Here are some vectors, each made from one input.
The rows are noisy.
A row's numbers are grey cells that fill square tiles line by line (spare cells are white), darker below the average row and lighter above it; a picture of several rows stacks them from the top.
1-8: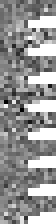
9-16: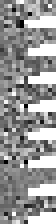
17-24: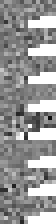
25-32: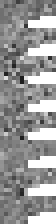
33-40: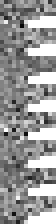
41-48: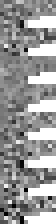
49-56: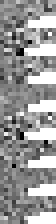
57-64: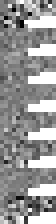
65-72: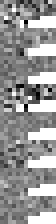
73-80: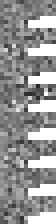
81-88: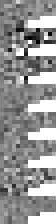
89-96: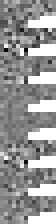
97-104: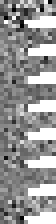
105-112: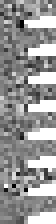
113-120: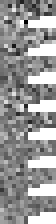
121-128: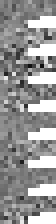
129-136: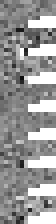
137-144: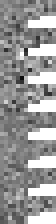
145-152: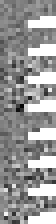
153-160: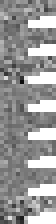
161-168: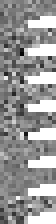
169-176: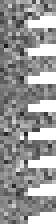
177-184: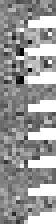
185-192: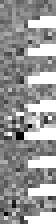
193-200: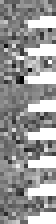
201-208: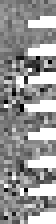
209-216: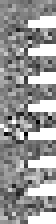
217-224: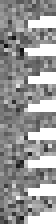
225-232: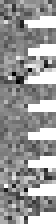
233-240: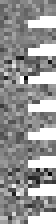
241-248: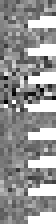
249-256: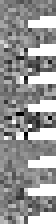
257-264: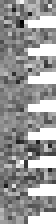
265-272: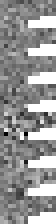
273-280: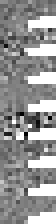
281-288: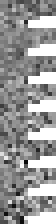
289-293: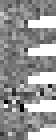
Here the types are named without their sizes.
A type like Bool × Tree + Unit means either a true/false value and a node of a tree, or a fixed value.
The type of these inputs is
List(Circle).
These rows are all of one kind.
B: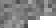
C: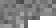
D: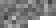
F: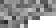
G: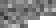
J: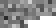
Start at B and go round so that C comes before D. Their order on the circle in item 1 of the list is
B, C, F, J, G, D.
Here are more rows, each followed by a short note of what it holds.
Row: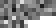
the empty list
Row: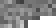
a list of two items
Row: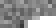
a list of one item
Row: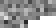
a list of one item
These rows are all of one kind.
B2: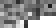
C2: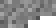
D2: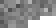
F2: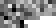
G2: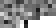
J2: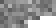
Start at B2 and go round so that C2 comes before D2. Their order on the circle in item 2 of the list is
B2, C2, D2, G2, F2, J2.
